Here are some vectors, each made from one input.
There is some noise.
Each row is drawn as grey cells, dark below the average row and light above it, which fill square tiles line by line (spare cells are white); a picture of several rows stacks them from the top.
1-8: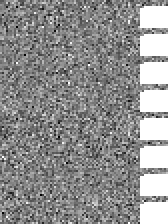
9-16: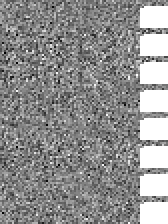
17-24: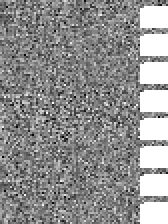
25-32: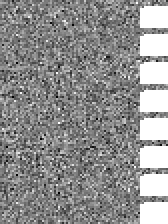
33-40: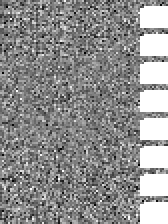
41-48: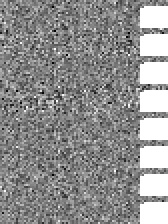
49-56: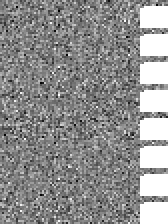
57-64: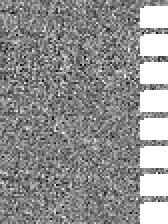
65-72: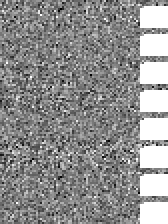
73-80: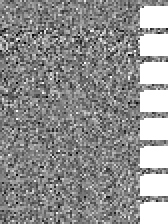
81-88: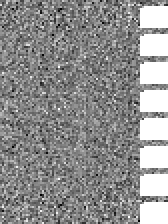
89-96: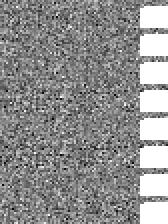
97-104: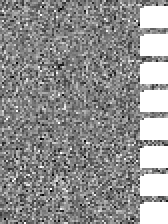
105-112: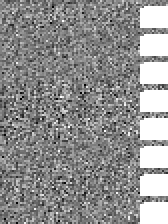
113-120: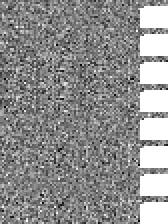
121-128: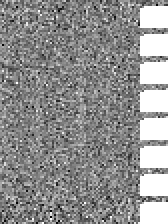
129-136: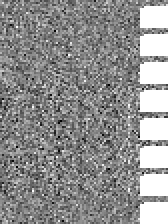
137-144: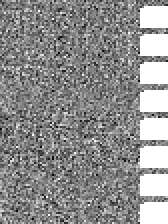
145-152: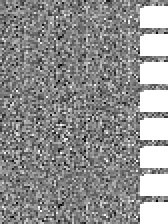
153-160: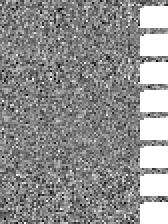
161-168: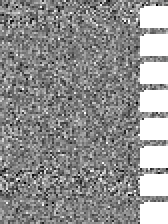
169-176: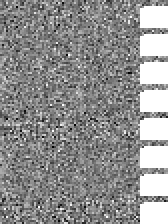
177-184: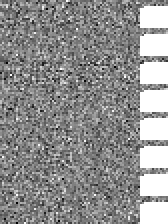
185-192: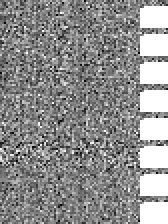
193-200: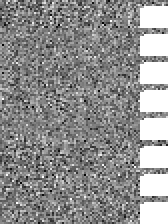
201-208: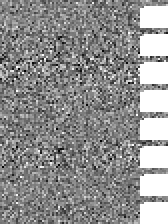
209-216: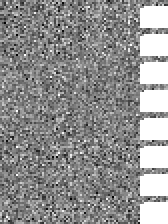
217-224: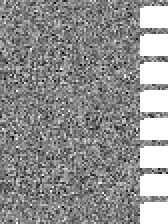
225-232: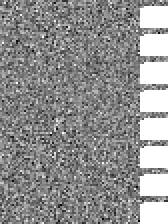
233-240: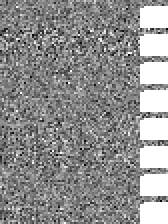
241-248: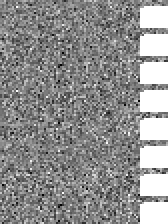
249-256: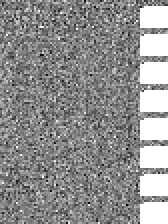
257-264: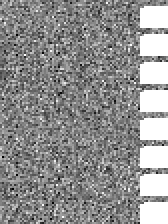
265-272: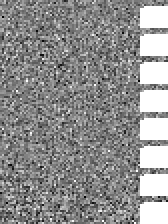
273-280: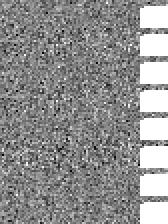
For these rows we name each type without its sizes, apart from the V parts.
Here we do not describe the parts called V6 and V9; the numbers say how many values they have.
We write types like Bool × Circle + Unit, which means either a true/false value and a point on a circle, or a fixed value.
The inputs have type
(Bool × Bool × Bool + Unit) × V6 × V9 + List(Line).
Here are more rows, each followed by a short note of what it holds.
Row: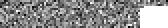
the empty list
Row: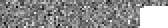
a list of two items
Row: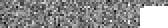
a list of two items
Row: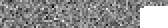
three true/false values, a value of V6 and a value of V9
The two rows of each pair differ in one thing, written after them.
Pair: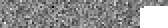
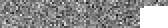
one of the three true/false values
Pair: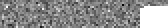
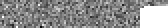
the value of V6
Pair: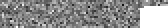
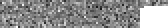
the value of V6
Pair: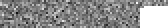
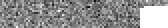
one of the three true/false values
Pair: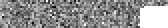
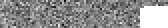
the value of V6
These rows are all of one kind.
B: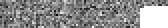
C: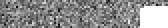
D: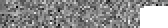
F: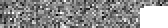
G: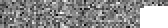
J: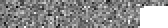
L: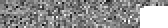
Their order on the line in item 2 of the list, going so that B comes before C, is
B, G, C, F, D, L, J.
